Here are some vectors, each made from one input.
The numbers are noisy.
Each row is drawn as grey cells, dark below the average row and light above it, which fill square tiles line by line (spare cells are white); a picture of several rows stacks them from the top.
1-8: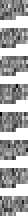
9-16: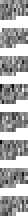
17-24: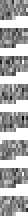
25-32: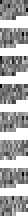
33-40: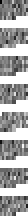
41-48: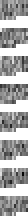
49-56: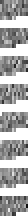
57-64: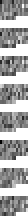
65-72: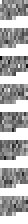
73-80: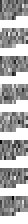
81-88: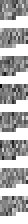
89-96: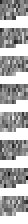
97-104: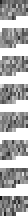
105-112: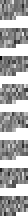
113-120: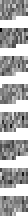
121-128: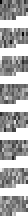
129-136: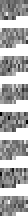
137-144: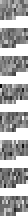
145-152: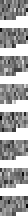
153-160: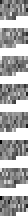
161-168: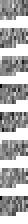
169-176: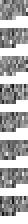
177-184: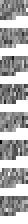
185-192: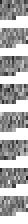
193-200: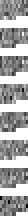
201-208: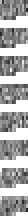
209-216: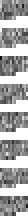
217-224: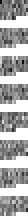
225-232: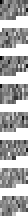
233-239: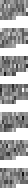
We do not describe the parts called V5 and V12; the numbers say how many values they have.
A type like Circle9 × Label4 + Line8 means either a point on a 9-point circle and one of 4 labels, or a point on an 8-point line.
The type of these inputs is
Bool × Line7 × V5 × V12.
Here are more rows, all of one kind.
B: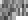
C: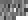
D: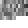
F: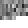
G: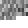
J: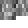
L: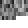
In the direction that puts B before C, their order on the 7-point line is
L, B, G, J, F, D, C.
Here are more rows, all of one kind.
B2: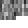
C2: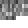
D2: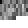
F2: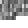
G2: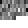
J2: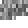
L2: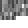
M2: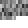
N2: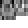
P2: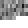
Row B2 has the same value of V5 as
D2, G2, M2 and N2.
